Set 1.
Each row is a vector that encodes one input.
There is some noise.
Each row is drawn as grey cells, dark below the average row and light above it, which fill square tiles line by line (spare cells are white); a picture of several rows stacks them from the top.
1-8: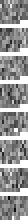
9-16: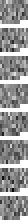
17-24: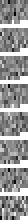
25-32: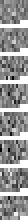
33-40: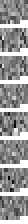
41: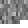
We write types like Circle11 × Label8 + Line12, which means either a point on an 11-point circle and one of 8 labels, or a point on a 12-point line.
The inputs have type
(Circle6 + Unit) × Line6.
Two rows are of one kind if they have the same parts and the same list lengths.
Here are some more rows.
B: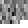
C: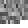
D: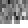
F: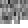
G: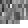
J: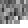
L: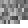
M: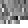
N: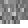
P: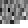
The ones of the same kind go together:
B, D, F, G, J, P
C, L, M, N

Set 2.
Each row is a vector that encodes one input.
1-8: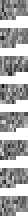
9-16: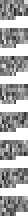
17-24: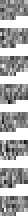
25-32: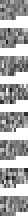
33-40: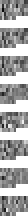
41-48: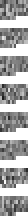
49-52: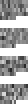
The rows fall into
2 kinds.
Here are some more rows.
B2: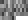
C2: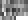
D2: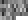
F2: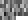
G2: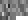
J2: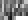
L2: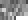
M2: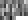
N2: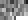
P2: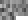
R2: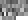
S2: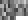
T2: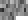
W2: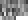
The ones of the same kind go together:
B2, D2, F2, G2, J2, M2, P2, S2, T2
C2, L2, N2, R2, W2

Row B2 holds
a point on a 5-point circle and a true/false value.
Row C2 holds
a true/false value.
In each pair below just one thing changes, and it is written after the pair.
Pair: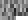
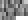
the place on the 5-point circle
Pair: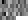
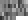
the place on the 5-point circle
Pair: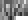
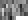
the true/false value
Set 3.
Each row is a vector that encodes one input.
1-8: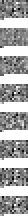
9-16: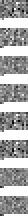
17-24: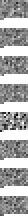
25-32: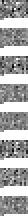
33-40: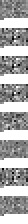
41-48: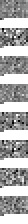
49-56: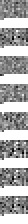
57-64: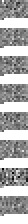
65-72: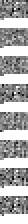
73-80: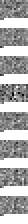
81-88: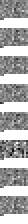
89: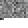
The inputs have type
Bool × (Circle11 + Unit).
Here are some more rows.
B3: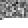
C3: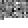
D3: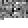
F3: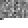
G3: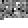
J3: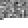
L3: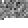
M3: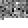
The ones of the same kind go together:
B3
C3, D3, F3, G3, J3, L3, M3

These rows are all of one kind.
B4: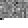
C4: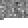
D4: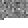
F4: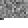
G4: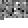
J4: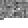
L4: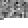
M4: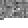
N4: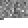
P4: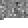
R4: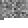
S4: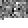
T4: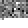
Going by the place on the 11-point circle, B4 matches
F4 and G4.
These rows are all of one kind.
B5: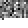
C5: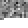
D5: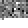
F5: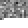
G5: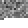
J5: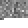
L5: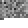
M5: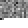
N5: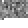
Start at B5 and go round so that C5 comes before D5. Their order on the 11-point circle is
B5, F5, J5, L5, M5, G5, C5, D5, N5.
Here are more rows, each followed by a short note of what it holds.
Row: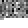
a true/false value
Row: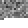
a point on an 11-point circle and a true/false value
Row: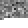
a true/false value
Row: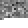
a true/false value
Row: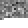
a true/false value
